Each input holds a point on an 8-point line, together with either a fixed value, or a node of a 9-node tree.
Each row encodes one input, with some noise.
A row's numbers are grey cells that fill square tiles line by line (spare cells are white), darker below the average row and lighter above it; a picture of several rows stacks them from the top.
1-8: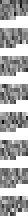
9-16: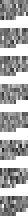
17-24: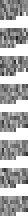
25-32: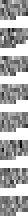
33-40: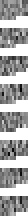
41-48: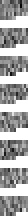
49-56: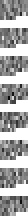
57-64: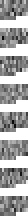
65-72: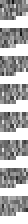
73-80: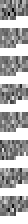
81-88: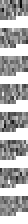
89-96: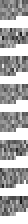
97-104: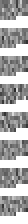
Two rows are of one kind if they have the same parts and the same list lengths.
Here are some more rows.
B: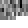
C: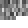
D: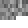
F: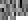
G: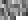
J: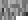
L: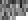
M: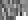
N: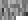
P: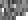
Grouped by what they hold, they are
B, F, L, M, P
C, D, G, J, N

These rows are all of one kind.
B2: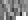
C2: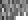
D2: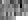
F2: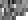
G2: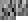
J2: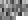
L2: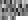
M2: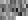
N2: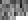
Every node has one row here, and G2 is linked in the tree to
F2.
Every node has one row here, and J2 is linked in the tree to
B2, D2, F2 and M2.
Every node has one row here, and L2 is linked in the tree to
M2.
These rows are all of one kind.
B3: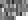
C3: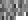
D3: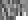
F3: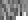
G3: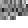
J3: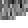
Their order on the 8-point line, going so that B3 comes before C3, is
J3, B3, D3, F3, C3, G3.
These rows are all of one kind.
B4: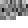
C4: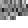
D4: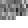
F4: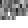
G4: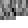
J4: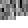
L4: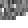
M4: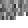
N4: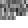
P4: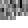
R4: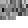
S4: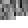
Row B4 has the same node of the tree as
C4, D4, N4 and R4.
